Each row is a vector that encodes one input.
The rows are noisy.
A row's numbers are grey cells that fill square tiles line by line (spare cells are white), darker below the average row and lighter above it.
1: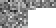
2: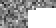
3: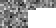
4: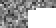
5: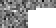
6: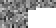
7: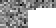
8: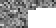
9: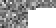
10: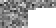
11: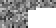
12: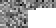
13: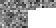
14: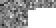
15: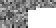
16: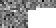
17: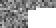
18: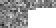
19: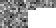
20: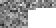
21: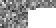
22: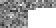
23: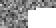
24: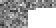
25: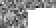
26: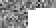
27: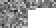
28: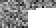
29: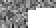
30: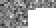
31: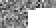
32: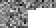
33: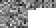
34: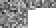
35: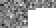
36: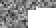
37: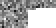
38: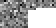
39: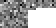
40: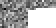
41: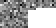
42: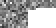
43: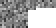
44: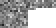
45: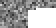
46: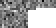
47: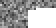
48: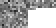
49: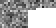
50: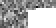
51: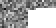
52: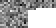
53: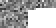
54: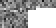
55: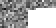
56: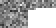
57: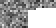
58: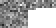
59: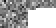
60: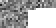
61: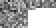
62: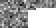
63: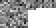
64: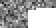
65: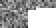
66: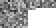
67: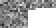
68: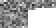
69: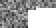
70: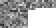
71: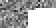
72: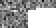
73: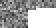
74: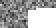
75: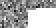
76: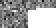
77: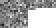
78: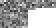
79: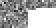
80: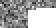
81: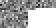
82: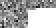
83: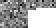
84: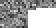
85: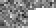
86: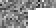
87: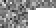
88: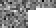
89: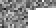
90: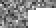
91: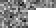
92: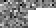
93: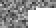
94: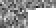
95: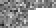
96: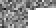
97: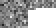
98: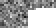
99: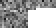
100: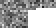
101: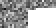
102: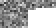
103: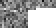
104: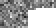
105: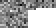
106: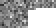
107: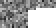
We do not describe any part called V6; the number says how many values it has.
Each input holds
a true/false value, together with either a node of a 7-node tree, or a value of V6.
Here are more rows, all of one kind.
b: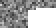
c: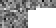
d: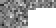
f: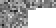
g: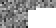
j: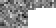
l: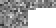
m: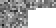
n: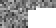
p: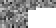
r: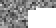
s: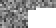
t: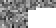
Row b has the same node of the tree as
f, m and r.
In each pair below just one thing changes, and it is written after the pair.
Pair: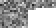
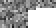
the true/false value
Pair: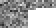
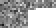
the node of the tree
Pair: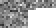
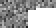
the true/false value
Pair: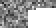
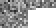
the true/false value
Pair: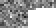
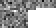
the true/false value
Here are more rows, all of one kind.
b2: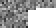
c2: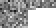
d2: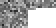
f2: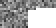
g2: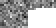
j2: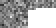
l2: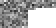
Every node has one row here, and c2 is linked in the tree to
d2.
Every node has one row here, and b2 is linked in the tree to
f2 and l2.
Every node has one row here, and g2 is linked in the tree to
j2.
